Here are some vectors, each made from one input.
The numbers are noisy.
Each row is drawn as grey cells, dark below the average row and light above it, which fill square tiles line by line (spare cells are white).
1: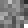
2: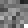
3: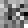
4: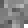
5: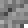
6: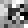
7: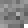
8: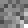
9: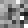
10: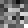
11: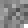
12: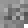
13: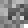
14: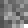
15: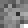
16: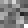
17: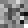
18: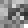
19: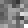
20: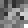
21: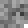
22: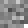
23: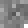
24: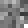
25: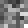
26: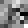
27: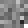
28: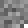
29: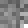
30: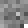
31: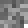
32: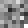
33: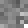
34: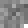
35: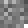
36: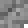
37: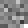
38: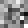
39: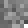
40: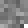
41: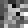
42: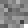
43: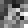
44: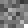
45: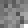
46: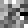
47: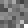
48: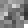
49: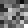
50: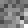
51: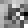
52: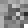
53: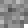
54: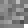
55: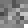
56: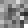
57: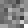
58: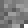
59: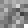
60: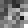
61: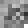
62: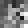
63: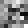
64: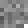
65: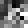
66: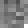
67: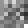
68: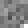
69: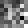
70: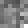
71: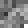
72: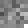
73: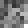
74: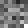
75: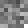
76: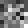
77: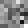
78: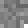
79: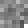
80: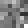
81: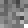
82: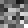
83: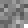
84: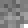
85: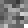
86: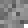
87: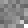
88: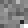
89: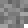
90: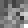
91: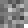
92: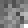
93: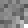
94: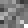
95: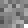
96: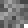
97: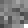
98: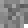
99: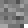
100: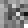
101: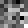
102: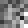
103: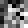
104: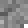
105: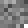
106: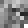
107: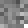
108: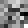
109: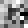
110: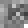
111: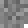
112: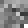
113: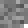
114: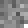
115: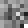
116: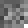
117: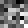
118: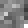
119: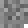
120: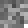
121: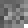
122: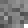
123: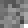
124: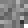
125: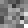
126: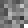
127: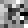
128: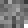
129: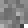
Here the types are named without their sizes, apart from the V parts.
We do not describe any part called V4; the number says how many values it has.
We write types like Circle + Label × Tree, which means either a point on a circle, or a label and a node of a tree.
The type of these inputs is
(Bool × Bool × Bool × Bool + Line) × V4.
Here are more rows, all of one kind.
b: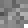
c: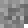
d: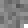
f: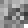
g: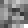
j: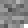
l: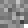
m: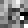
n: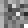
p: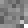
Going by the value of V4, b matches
j and l.
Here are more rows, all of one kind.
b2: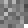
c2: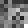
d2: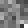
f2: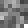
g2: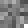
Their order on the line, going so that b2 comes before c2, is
b2, g2, f2, d2, c2.
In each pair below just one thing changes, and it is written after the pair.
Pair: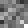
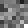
the value of V4
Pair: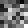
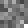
the place on the line
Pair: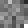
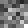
the place on the line
